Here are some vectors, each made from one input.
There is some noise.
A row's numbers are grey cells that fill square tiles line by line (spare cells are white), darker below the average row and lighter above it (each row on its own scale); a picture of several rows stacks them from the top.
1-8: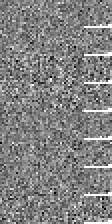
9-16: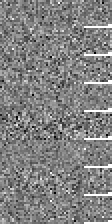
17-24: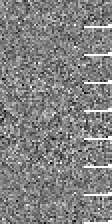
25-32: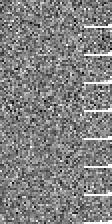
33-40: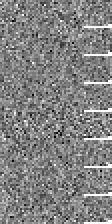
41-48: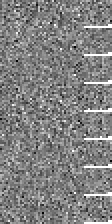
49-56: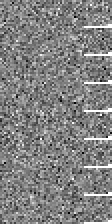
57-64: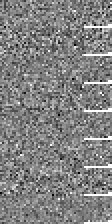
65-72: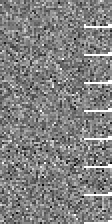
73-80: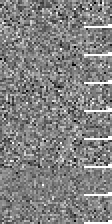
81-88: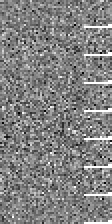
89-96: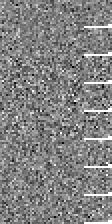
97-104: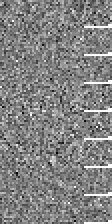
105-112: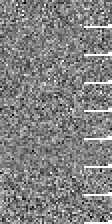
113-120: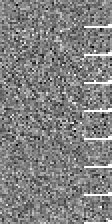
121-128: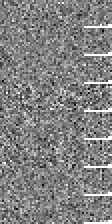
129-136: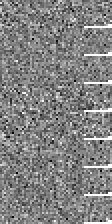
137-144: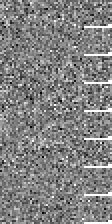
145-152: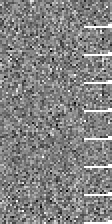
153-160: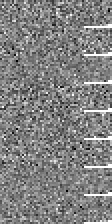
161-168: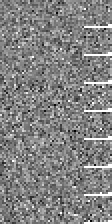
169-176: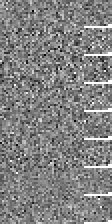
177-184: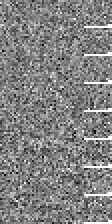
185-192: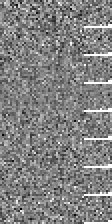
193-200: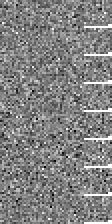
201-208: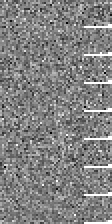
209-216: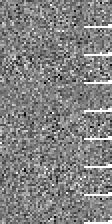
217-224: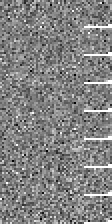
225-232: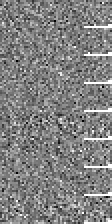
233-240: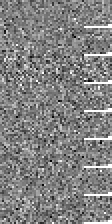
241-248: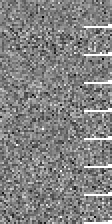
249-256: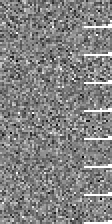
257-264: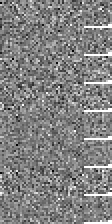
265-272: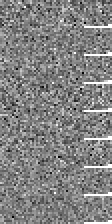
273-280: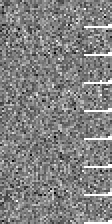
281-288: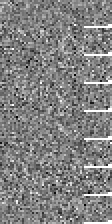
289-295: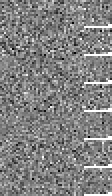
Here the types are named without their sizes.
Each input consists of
a point on a line and a node of a tree, together with either a fixed value, or a node of a tree.
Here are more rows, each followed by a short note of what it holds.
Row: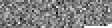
a point on a line and a node of each of two trees
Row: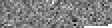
a point on a line and a node of each of two trees
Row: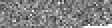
a point on a line and a node of a tree
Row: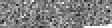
a point on a line and a node of a tree
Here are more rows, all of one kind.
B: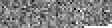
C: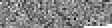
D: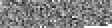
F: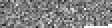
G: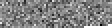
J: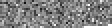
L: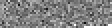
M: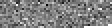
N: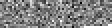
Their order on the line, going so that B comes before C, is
J, B, M, F, N, G, L, D, C.
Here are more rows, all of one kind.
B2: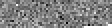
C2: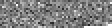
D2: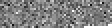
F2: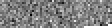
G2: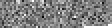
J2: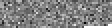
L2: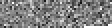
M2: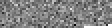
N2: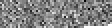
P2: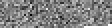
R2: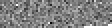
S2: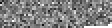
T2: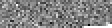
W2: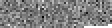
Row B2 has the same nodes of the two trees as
C2, S2 and T2.
